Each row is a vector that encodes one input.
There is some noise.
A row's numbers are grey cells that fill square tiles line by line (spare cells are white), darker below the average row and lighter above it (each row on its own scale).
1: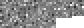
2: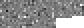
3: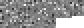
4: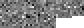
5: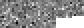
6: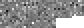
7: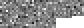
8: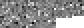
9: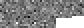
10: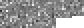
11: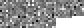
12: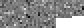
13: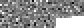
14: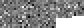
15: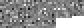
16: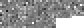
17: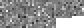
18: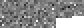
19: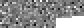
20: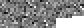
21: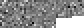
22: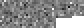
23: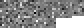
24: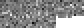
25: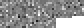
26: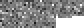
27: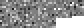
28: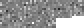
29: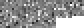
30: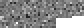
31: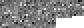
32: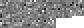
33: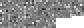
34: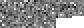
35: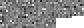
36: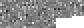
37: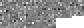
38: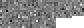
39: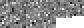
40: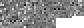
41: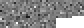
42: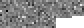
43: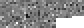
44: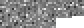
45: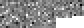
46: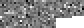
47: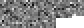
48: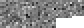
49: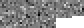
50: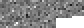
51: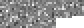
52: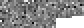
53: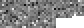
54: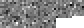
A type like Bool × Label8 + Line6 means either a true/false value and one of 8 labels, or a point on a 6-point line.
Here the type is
Bool × Tree8.
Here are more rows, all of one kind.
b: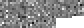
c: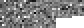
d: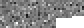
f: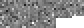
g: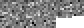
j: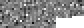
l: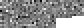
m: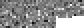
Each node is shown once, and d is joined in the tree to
l.
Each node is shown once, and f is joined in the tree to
c and j.
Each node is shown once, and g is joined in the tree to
b and m.
